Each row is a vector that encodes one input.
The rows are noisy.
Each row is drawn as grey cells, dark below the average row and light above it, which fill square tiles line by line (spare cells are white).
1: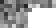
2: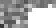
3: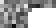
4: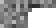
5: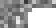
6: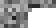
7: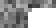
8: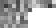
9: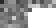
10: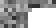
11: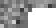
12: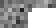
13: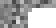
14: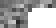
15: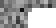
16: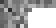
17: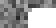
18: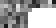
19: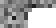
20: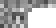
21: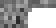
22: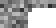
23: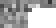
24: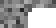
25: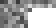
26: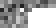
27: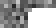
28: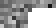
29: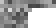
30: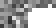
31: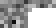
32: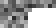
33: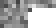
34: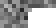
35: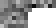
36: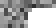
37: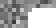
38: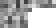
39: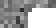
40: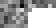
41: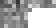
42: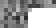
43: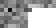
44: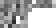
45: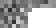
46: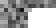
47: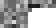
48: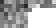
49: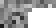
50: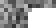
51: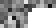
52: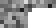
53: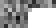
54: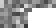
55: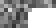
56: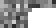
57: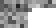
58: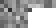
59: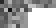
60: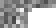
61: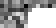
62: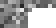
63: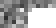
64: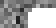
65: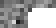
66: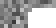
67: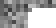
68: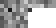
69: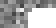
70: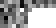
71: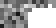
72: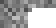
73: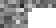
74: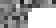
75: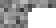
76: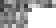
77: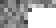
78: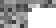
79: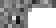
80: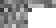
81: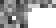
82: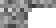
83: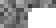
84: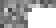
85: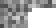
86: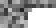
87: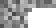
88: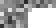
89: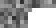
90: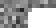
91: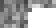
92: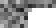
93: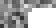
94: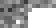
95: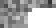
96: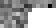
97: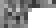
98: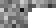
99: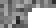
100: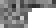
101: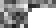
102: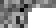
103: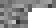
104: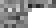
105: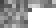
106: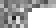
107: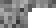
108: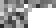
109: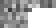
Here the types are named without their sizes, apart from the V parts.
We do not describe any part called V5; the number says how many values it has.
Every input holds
a true/false value, together with either a point on a circle, or a value of V5.
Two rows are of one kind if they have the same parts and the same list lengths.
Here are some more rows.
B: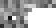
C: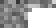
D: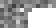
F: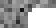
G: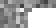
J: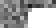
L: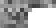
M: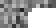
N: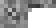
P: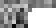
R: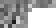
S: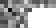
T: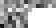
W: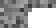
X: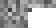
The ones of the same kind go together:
B, C, F, M, P, S, W, X
D, G, J, L, N, R, T

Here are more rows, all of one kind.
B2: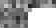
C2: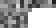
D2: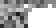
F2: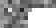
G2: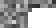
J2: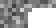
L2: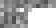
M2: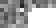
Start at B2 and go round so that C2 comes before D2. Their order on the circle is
B2, J2, G2, C2, M2, L2, D2, F2.
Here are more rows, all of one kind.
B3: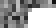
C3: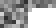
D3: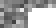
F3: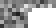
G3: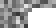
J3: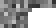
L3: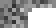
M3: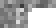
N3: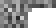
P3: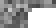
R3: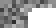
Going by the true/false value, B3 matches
J3, N3 and P3.
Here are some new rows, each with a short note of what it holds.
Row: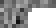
a true/false value and a value of V5
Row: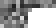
a point on a circle and a true/false value
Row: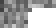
a true/false value and a value of V5
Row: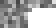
a true/false value and a value of V5
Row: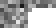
a point on a circle and a true/false value
